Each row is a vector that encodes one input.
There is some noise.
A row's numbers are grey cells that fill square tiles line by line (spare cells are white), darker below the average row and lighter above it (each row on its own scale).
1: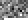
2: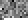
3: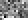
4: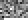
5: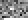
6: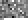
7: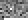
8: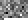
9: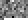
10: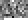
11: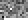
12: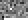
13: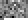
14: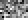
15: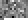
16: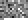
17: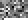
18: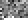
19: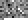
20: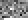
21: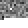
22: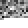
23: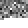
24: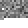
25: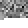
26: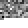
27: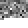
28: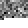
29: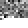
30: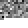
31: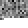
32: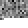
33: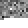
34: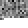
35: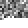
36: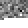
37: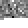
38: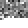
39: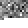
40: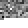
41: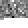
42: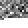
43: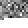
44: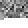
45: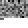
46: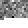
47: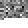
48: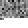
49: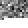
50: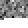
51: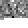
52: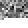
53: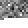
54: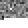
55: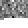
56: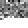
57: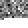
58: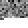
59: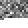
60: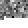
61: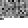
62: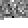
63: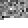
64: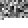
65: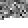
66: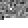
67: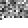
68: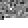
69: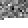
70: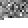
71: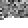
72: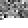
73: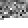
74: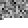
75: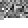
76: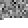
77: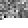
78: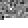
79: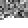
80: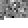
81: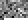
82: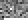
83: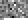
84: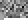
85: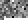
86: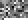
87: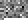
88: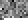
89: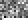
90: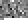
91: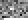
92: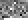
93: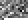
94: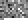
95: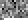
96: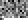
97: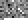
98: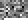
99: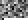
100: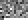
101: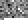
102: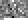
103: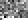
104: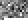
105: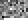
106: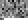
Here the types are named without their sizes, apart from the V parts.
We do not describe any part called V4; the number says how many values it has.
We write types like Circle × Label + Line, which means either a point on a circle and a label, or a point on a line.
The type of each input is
Bool × (Tree + Unit) × V4.
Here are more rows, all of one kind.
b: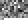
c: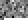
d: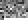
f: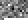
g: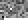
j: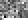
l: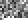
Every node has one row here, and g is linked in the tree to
f and l.
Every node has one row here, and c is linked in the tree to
j.
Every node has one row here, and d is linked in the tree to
b.
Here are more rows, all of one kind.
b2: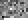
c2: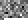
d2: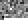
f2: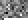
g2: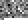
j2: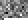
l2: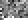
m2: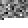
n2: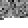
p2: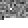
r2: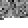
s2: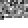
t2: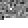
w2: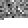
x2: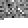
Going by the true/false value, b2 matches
g2, l2, w2 and x2.
